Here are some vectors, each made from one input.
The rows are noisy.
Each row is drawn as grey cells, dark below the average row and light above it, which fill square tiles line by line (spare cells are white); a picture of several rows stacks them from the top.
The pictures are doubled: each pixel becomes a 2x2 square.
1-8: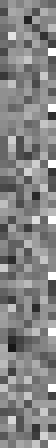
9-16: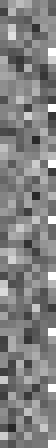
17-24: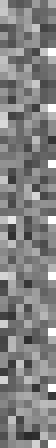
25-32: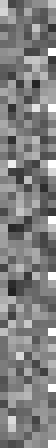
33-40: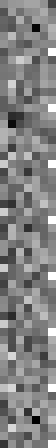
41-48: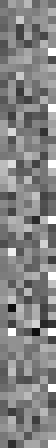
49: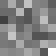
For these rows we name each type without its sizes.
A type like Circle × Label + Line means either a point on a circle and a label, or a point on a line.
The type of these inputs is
Circle + Line × Line + Unit.
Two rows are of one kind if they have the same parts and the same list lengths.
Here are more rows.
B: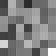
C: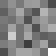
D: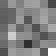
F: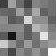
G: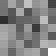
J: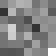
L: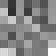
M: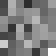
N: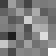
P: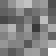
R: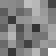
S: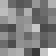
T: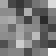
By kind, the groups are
B, F, M, N
C, D, G, J, P, R
L, S, T

